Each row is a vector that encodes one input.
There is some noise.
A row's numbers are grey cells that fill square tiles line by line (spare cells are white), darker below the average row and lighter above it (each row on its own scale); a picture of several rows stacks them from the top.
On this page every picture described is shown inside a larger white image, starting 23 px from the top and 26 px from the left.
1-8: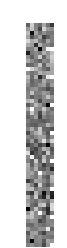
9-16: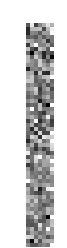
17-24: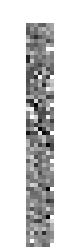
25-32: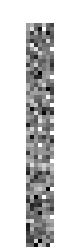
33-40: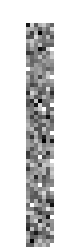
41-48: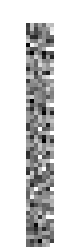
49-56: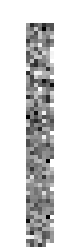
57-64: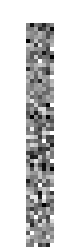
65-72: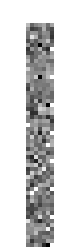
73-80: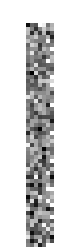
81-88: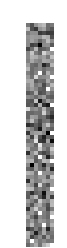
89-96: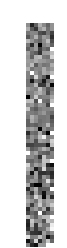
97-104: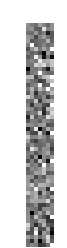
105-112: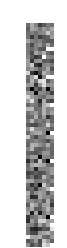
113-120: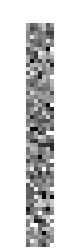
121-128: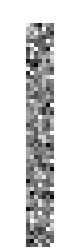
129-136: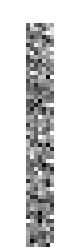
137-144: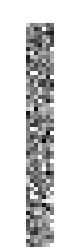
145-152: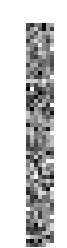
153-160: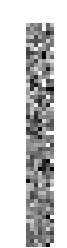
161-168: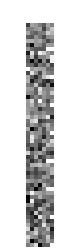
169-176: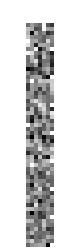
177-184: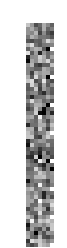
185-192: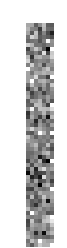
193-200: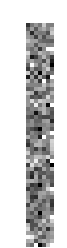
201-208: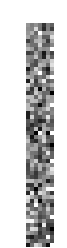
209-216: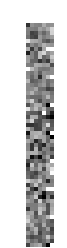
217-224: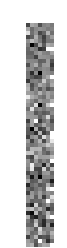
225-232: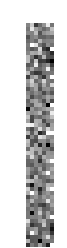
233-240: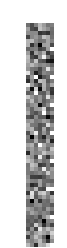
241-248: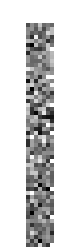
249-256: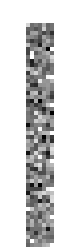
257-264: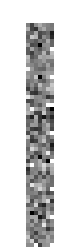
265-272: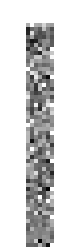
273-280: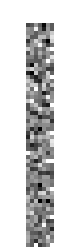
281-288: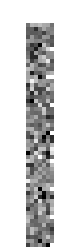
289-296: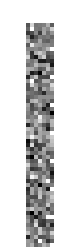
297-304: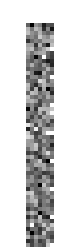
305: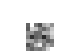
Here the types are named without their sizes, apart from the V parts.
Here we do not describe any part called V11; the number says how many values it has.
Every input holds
either a point on a circle and four true/false values, or a value of V11.
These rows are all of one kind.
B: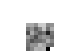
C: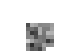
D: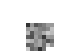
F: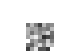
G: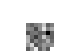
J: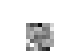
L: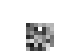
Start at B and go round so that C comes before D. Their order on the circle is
B, G, C, L, D, F, J.
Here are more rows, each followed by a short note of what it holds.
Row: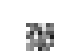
a point on a circle and four true/false values
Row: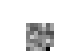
a point on a circle and four true/false values
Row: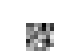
a value of V11
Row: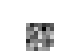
a value of V11
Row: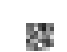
a value of V11
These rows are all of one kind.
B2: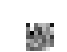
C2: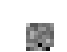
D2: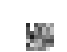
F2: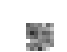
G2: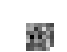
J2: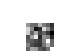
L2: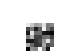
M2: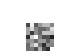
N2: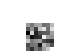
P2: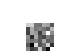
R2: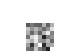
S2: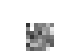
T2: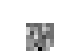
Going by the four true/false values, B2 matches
D2, M2 and S2.
